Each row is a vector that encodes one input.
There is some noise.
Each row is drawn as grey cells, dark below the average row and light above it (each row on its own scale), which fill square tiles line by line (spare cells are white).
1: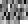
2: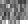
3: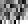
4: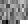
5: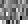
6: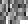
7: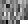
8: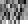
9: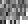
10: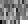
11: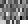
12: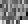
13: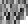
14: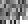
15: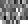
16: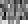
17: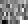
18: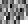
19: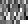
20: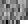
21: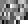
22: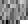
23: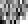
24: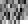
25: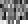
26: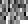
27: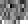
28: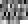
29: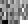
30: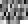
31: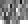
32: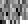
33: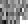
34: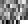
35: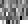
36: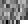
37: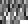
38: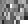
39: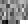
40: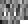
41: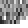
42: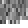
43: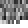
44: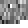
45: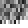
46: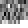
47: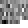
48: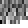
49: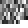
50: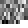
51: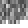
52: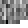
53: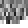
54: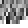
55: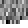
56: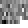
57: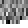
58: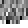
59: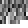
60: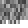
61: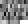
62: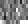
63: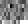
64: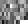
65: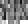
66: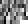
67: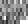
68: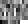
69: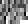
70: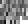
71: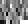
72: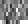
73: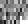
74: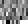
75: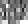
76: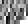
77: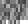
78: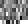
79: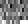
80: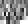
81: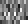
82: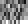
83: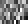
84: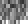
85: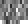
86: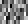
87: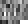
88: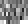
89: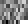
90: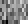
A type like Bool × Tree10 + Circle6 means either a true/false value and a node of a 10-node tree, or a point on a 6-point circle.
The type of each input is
Bool × Label4.
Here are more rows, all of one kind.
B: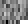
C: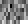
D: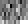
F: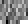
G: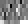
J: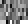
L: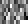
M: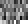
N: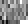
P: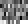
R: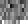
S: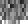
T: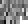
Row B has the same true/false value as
L, N and T.
